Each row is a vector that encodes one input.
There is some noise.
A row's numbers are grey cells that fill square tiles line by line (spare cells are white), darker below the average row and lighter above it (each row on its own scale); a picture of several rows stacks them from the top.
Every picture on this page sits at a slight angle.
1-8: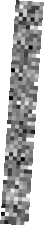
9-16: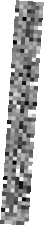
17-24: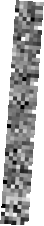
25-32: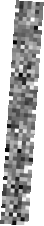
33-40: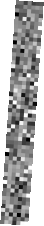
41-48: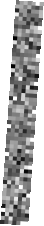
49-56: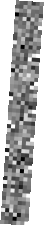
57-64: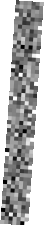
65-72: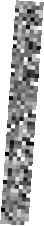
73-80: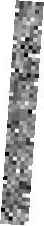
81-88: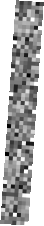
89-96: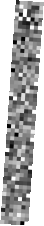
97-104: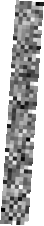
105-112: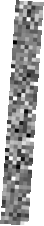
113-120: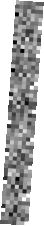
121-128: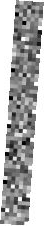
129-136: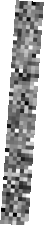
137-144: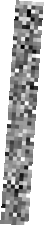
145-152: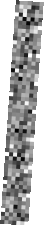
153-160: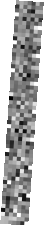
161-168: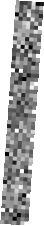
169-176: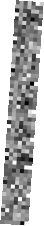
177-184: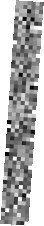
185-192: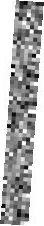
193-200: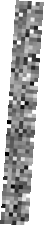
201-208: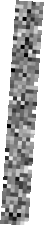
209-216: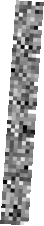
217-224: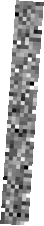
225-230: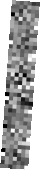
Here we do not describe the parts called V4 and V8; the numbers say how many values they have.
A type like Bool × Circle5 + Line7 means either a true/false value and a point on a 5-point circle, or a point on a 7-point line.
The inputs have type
Line5 × V4 × V8 + List2(Line6).
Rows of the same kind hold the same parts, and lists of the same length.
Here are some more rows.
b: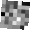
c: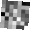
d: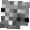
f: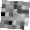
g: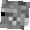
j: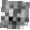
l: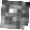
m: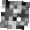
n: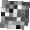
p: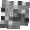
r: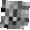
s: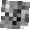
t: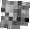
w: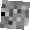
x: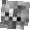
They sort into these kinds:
b, c, m, n
d, j, p, r, s, t, x
f, g, w
l

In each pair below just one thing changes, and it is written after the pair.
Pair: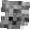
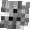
the place on the 5-point line
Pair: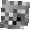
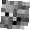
the place on the 5-point line
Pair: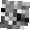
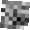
the place on the 5-point line
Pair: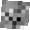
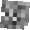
the value of V4
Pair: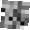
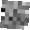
the value of V4
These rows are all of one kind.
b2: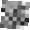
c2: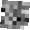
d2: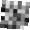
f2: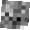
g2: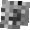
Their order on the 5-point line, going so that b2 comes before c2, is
d2, g2, b2, c2, f2.
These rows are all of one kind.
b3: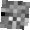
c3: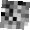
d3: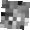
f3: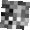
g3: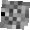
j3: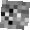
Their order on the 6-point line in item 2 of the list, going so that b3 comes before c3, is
d3, b3, g3, f3, c3, j3.
